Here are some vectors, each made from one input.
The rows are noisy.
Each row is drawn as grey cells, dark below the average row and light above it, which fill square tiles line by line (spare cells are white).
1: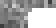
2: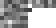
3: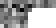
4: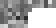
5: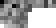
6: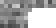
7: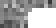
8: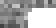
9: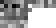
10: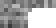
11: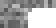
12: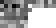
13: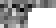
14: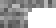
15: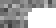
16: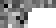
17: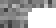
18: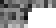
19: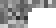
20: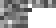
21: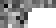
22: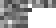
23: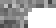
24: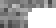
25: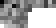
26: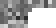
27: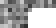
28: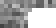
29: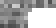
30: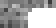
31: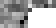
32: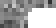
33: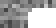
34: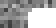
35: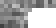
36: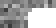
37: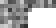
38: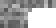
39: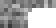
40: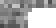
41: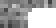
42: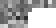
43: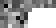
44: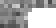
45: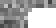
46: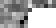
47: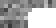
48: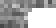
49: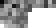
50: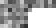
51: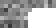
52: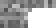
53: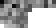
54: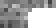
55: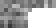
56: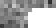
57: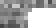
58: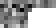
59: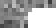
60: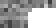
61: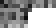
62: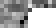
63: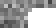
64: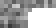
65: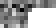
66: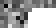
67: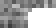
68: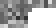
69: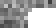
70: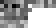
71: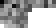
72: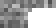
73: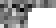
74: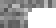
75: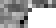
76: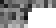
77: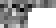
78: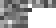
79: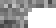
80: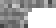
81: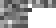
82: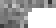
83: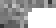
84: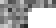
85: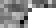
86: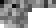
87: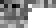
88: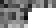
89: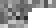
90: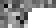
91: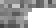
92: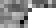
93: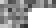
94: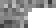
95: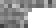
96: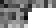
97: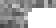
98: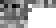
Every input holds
either one of 9 labels, or a point on a 6-point line and a true/false value.
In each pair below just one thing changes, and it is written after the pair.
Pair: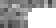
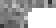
the true/false value
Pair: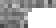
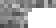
the place on the 6-point line
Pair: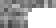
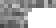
the true/false value
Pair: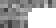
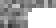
the place on the 6-point line
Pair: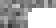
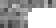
the place on the 6-point line
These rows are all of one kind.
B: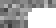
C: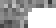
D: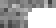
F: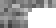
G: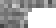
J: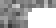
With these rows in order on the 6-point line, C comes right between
B and D.
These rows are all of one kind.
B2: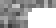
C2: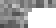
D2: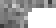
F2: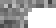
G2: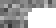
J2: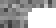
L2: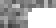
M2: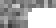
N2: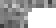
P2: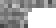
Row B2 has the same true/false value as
G2, J2, L2 and M2.
